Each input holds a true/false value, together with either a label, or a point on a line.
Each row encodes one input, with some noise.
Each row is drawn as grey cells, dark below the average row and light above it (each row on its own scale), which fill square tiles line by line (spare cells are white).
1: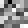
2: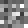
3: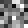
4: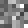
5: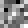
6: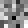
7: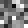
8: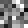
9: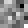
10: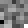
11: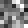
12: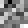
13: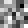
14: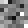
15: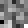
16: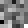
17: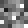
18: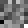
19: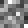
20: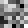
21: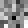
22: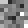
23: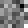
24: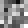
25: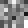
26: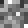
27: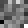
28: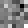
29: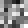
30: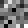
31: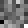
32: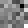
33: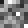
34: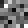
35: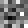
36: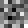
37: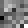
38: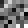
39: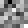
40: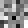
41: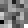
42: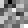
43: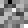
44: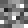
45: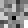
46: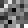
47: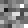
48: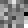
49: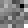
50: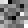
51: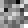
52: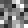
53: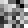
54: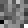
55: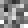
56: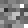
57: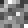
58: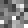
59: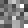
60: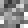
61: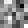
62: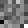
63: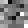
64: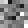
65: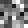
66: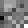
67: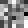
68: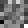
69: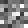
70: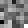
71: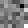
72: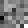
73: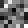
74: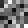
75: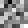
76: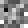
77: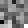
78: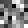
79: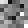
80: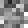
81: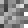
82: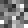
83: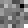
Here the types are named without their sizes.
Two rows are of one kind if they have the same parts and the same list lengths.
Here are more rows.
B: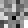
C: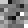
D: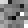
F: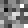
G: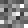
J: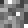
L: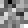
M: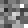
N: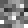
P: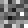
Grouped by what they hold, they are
B, C, D, J, P
F, G, L, M, N

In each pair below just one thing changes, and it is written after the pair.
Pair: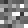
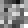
the true/false value
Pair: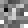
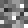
the true/false value
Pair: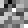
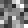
the true/false value
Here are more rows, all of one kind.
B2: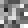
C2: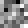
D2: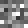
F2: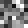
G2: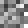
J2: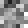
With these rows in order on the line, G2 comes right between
B2 and J2.
